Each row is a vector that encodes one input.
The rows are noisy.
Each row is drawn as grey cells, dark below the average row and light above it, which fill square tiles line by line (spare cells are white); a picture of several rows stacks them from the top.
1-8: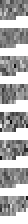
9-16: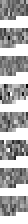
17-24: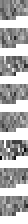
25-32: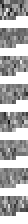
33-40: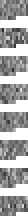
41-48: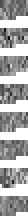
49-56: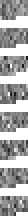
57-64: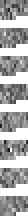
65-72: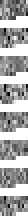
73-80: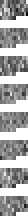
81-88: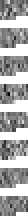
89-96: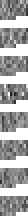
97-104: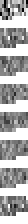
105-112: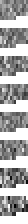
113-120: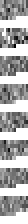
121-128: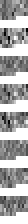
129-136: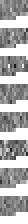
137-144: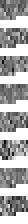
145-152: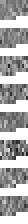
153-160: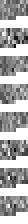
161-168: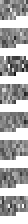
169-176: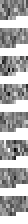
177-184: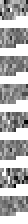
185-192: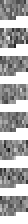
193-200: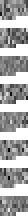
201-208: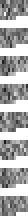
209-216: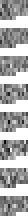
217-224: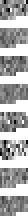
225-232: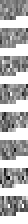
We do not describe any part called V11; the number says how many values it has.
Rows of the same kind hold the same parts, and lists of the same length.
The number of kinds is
4.
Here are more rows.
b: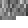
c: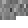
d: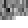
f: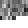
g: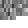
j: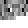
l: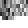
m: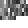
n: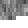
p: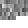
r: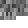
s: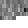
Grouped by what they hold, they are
b, c, d, m
f, j, l, p, s
g
n, r

